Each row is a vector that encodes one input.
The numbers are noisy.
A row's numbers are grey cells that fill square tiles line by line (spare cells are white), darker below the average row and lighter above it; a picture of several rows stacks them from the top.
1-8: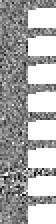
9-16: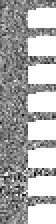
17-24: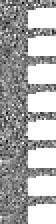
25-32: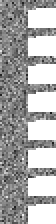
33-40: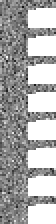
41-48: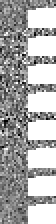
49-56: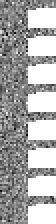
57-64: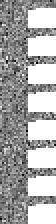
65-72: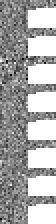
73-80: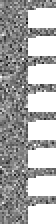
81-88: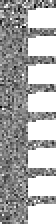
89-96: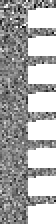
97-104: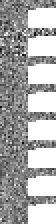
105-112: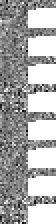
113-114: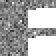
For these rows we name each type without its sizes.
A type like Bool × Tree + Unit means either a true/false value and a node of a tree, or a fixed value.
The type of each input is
List(Circle).
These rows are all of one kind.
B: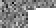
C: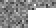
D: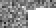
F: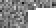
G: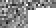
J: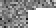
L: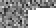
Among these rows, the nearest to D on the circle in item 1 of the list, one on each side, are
G and J.
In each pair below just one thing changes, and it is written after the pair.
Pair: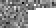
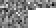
the place on the circle in item 2 of the list
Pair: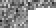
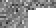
the place on the circle in item 2 of the list
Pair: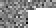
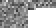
the place on the circle in item 1 of the list
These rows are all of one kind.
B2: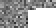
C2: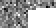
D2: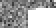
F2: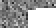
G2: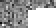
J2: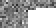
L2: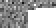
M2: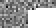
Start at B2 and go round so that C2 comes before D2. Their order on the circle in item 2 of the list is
B2, M2, J2, G2, C2, D2, F2, L2.
